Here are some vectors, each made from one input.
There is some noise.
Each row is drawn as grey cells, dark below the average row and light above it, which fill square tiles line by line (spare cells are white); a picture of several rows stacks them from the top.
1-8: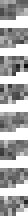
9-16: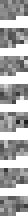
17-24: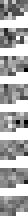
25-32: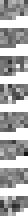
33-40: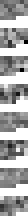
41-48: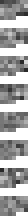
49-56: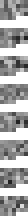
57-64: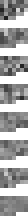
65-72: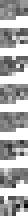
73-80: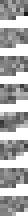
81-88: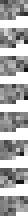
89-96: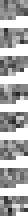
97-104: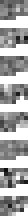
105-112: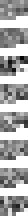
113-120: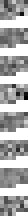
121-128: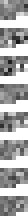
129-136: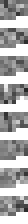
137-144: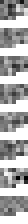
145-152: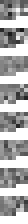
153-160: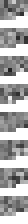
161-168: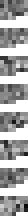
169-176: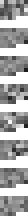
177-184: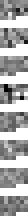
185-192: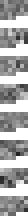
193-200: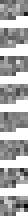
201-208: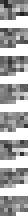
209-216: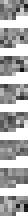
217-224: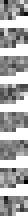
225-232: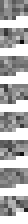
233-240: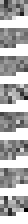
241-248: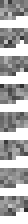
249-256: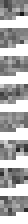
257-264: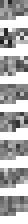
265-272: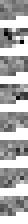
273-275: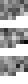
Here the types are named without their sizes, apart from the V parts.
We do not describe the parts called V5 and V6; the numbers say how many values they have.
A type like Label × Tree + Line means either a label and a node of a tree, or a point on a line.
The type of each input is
(Bool × Bool × Bool + V6) × (Line + V5) + Tree.
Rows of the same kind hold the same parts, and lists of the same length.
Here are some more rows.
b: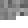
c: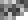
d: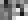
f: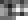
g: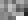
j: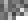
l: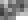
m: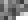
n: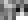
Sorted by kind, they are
b
c, l
d, f, m, n
g
j

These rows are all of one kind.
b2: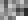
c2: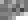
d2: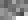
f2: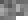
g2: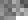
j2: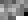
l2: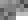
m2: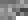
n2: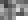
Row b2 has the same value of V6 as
f2 and j2.
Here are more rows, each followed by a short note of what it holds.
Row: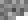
a value of V5 and a value of V6
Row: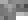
a point on a line and a value of V6
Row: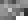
a point on a line and a value of V6
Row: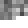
a value of V5 and a value of V6
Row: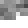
a value of V5 and a value of V6
